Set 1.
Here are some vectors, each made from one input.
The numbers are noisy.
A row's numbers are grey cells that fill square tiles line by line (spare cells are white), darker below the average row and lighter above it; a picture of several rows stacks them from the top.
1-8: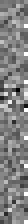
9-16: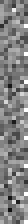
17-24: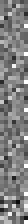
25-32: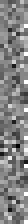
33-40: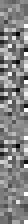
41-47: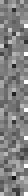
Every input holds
a list of up to two points on a 5-point line.
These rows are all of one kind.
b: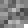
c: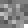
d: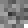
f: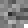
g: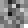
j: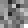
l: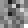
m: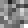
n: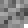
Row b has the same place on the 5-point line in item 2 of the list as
g, j and l.
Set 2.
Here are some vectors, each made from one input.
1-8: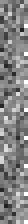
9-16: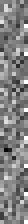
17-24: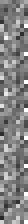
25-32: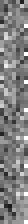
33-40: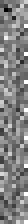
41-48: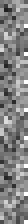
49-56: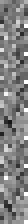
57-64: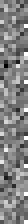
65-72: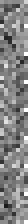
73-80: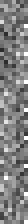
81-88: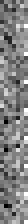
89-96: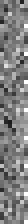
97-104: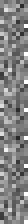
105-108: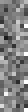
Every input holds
either a point on a 9-point circle, or a point on a 7-point line and a point on a 9-point line.
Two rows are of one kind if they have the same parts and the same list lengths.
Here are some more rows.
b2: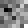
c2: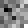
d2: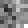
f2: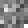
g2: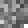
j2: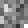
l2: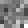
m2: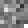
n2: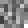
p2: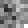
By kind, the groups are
b2, c2, d2, l2, n2, p2
f2, g2, j2, m2

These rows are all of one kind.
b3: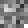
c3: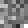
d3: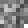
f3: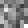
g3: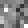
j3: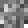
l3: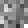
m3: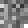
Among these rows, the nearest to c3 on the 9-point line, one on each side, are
j3 and l3.
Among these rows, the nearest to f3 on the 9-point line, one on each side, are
g3 and l3.
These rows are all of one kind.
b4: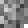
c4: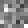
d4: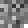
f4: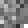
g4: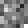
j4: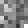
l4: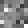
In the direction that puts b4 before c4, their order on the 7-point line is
d4, f4, g4, b4, j4, c4, l4.
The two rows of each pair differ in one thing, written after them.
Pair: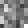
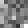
the place on the 7-point line
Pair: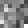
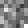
the place on the 9-point line
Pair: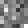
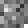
the place on the 7-point line
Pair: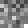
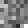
the place on the 9-point line
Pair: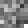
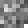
the place on the 7-point line
